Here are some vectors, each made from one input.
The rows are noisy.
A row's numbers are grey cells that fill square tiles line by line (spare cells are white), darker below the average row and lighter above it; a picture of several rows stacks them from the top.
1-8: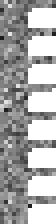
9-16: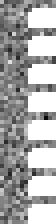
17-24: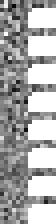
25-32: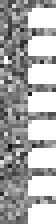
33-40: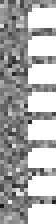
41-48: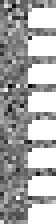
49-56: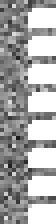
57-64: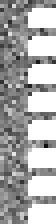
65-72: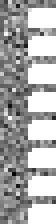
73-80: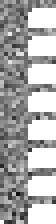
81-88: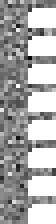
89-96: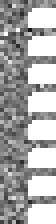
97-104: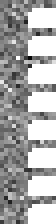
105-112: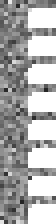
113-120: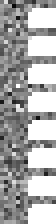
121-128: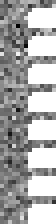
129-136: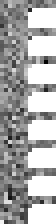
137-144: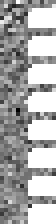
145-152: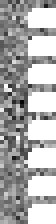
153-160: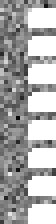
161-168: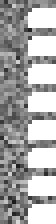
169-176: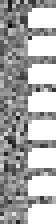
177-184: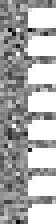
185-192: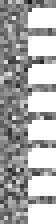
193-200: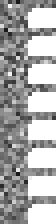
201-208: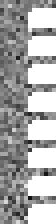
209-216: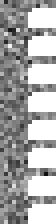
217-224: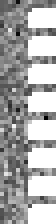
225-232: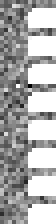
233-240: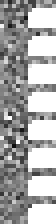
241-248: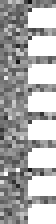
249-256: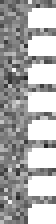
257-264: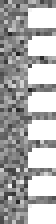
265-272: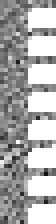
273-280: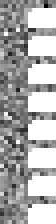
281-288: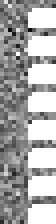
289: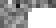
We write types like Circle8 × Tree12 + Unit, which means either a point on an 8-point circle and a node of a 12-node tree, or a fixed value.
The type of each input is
((Bool × Bool × Bool × Bool + Circle9) × Label9 + Label12) × Label12.
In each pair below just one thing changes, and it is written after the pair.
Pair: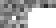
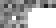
one of the four true/false values
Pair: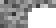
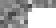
one of the two labels
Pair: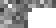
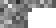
one of the four true/false values
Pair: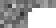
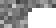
one of the two labels
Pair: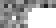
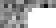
one of the four true/false values
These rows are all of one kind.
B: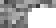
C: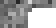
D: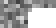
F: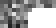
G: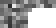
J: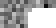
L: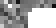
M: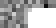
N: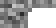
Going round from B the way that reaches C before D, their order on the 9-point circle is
B, L, C, D, N, J, G, F, M.
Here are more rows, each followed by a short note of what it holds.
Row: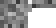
a point on a 9-point circle, one of 9 labels and one of 12 labels
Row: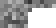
a point on a 9-point circle, one of 9 labels and one of 12 labels
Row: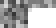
two labels (each one of 12)
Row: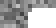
a point on a 9-point circle, one of 9 labels and one of 12 labels
